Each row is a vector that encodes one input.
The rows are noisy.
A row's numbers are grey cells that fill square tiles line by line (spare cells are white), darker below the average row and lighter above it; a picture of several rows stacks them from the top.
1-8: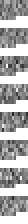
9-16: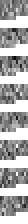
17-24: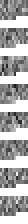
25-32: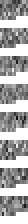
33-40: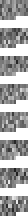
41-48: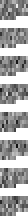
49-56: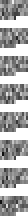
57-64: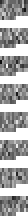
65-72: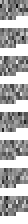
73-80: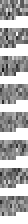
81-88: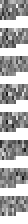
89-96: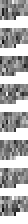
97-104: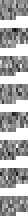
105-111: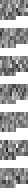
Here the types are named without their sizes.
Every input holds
a label, together with either a label, or a point on a line.
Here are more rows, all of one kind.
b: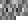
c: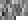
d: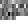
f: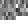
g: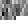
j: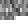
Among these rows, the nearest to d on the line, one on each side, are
b and f.
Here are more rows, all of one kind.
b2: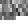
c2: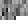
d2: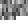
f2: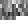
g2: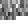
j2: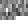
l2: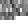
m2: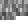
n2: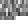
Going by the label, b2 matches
d2 and l2.
